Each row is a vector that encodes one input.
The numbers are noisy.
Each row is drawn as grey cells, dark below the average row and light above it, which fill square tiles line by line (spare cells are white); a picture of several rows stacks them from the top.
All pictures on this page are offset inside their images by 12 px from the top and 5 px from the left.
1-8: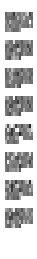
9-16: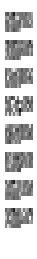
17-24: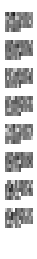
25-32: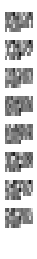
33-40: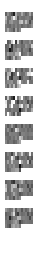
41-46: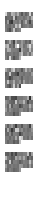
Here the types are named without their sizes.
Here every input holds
a node of a tree and a true/false value.
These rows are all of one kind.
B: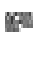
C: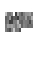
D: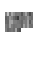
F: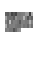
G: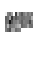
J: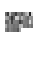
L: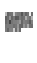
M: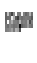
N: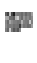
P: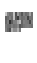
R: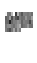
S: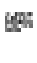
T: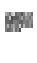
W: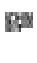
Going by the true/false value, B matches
F, J and N.
